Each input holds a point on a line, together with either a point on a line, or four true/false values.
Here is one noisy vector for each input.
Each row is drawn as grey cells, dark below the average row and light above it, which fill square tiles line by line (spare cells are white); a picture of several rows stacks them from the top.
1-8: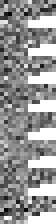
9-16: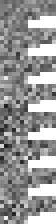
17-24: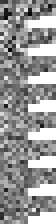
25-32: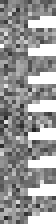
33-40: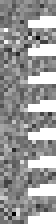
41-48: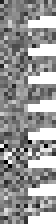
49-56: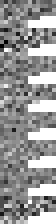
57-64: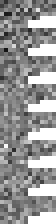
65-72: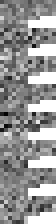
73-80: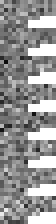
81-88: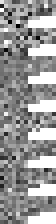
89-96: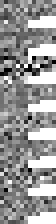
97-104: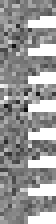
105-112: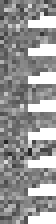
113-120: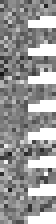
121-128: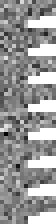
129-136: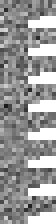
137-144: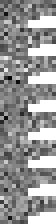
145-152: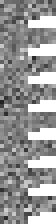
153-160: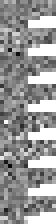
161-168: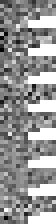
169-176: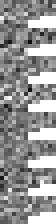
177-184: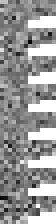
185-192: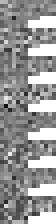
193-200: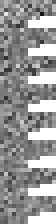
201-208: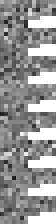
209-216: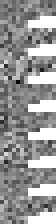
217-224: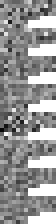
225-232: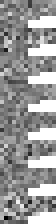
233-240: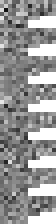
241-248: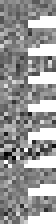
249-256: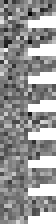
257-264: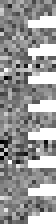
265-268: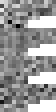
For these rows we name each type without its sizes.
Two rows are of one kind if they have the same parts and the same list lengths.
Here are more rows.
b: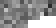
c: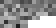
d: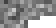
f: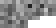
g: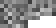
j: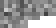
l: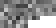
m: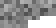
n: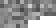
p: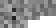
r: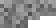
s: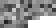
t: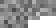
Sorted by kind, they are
b, c, j, n, p
d, f, g, l, m, r, s, t

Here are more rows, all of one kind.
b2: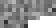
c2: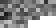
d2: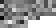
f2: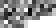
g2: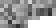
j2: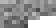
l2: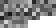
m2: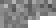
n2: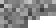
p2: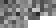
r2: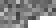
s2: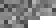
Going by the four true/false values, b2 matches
c2, j2, m2 and n2.
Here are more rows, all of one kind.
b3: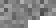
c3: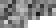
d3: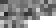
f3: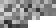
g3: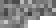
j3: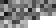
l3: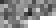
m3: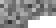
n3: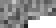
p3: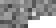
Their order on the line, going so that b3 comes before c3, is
g3, b3, f3, p3, n3, m3, c3, j3, l3, d3.
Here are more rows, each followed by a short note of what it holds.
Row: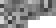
a point on each of two lines
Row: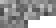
a point on each of two lines
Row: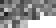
a point on each of two lines
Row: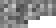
a point on each of two lines
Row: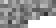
a point on each of two lines
